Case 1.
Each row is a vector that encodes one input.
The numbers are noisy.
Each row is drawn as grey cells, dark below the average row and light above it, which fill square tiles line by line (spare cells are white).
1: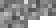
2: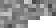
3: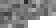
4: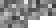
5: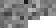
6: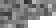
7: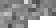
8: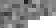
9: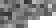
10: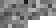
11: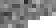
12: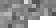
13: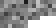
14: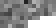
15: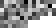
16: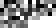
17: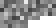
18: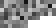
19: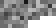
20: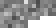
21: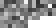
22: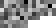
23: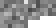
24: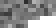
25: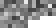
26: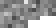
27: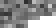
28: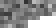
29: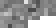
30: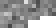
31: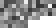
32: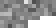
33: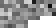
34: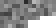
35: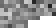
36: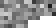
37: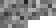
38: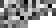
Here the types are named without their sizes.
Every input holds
a point on each of two lines and a true/false value.
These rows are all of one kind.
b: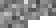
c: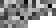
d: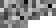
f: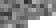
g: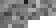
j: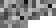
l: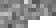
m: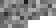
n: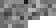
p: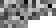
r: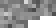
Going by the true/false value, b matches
l and r.
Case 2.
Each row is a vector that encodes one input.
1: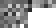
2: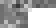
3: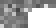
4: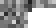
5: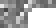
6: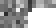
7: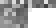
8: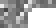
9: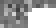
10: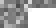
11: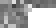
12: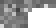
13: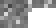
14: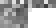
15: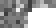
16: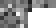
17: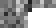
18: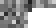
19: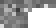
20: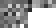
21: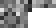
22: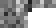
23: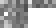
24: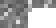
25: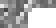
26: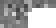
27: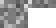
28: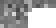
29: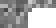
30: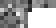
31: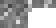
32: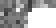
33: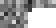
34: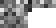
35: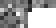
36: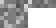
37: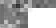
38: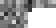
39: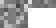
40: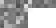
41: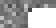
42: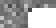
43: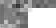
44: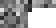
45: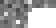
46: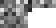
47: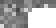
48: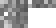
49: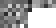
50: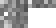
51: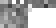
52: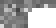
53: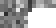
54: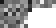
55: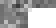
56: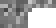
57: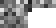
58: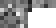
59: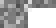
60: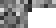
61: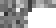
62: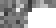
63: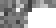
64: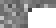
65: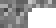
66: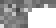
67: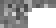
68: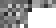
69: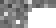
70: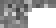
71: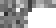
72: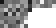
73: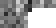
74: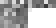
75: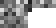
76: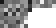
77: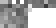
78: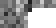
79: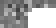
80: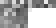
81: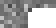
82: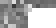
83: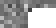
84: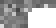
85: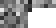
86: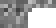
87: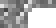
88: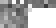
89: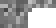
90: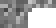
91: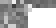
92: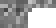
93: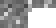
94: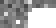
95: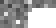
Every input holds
either a point on a 9-point line, or a point on a 13-point line.
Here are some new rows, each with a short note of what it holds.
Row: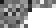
a point on a 9-point line
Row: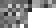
a point on a 9-point line
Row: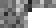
a point on a 9-point line
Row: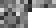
a point on a 9-point line
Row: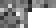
a point on a 9-point line
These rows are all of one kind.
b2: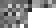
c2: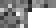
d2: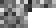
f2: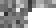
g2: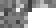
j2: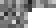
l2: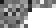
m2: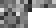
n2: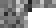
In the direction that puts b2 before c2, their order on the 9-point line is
l2, b2, c2, m2, d2, n2, g2, f2, j2.
